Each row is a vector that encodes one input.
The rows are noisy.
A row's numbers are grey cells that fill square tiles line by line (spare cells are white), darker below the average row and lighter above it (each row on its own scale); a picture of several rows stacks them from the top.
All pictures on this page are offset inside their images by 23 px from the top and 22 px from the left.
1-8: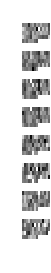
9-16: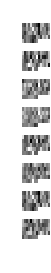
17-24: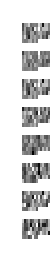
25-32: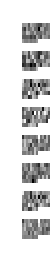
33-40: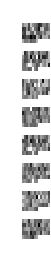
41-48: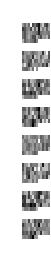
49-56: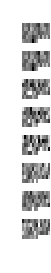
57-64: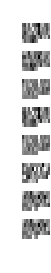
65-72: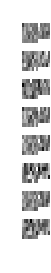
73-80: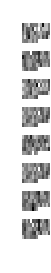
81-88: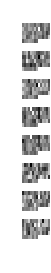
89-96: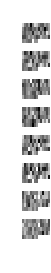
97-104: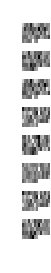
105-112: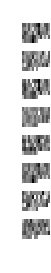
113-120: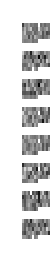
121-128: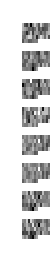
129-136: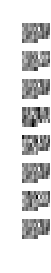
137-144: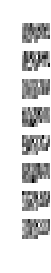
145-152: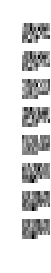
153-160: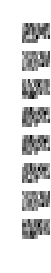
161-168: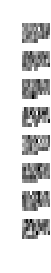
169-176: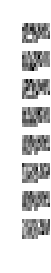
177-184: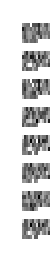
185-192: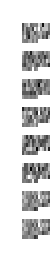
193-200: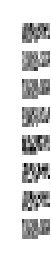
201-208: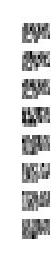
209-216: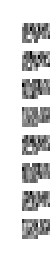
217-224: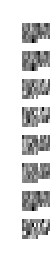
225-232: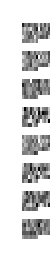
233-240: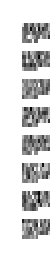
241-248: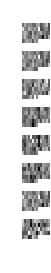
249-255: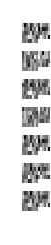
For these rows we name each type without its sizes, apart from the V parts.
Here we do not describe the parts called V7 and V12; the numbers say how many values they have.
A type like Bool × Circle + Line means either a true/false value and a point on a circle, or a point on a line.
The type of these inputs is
Bool × (Line + V7) + V12.
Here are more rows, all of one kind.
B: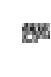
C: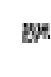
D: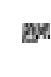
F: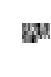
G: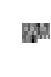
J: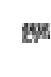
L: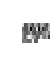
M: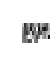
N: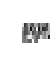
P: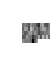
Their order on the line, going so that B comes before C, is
B, J, L, N, M, C, F, G, P, D.
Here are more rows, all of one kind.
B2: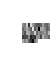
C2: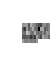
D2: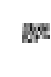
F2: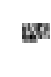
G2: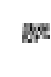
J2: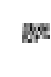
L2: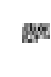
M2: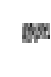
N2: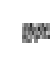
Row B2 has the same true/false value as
C2 and F2.
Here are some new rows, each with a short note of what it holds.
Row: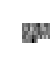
a point on a line and a true/false value
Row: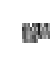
a point on a line and a true/false value
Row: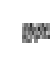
a true/false value and a value of V7
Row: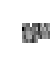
a point on a line and a true/false value
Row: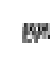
a point on a line and a true/false value
